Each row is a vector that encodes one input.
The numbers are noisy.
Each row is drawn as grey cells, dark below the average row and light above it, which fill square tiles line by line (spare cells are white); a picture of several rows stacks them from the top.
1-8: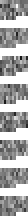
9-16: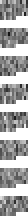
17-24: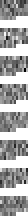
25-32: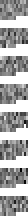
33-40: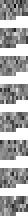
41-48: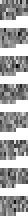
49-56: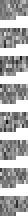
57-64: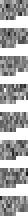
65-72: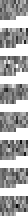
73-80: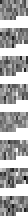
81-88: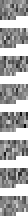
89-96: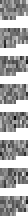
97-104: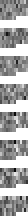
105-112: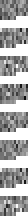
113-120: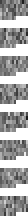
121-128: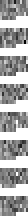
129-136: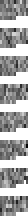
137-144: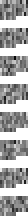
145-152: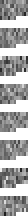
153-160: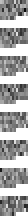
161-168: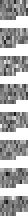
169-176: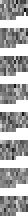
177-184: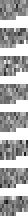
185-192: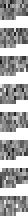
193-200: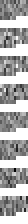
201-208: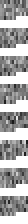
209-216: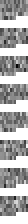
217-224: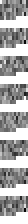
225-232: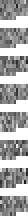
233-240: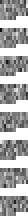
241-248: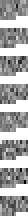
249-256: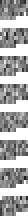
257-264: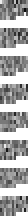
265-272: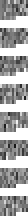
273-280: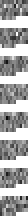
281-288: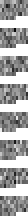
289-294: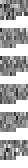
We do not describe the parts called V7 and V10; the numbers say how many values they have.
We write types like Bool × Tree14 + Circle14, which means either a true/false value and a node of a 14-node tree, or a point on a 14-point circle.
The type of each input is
(Bool × Circle6 + V10) × (Tree12 + V7).
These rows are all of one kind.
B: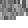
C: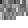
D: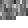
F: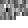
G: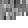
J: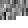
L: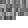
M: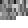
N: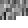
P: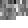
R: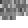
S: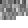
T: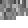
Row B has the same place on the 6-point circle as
J and N.
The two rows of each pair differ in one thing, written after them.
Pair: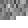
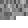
the value of V7
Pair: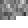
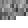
the place on the 6-point circle
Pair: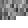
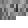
the place on the 6-point circle
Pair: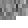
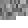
the place on the 6-point circle
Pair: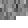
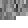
the value of V7
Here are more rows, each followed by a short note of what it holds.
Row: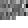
a value of V7 and a value of V10
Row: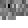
a node of a 12-node tree and a value of V10
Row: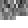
a node of a 12-node tree and a value of V10
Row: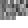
a value of V7 and a value of V10
